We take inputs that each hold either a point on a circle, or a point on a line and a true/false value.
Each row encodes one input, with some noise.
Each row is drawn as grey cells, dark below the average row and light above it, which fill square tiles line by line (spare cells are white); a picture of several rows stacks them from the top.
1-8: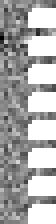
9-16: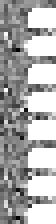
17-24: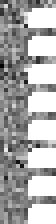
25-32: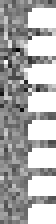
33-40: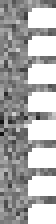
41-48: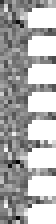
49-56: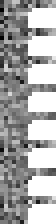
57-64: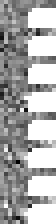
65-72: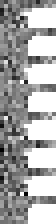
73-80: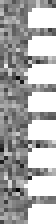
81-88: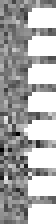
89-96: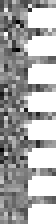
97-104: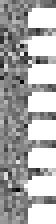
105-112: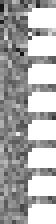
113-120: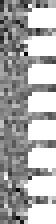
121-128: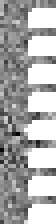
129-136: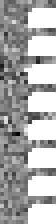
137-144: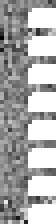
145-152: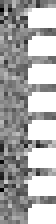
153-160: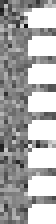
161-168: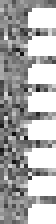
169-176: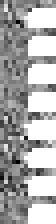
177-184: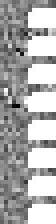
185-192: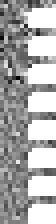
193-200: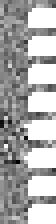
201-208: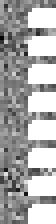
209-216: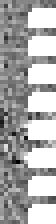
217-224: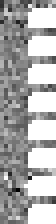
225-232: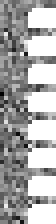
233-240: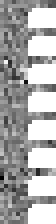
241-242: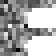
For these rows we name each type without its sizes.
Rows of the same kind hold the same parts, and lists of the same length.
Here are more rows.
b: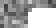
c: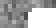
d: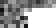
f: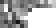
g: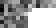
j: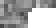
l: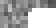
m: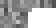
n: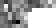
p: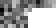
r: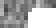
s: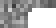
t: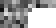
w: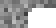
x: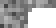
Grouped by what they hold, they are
b, c, j, l, m, r, s, w, x
d, f, g, n, p, t

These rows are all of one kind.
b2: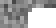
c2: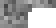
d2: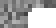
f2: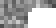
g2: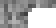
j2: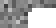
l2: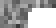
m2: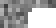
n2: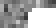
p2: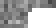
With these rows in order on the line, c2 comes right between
b2 and n2.
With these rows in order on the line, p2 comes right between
j2 and l2.
